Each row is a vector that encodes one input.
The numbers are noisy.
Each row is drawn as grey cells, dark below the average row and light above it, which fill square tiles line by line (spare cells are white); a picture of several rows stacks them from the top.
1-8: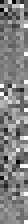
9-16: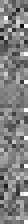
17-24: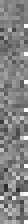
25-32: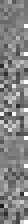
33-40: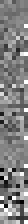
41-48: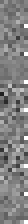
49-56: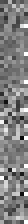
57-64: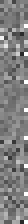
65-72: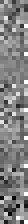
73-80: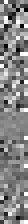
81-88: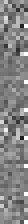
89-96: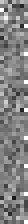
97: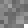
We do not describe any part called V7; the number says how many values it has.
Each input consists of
a value of V7, together with either a point on a 5-point line, or three true/false values.
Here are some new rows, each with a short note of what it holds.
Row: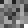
three true/false values and a value of V7
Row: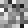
a point on a 5-point line and a value of V7
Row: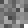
a point on a 5-point line and a value of V7
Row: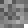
a point on a 5-point line and a value of V7
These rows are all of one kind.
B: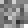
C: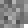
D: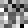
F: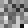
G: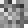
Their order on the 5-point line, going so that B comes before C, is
B, G, C, F, D.
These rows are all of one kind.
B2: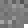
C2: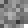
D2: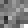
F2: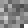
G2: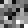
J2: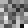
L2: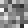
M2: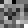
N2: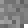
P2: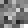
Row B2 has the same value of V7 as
L2 and N2.
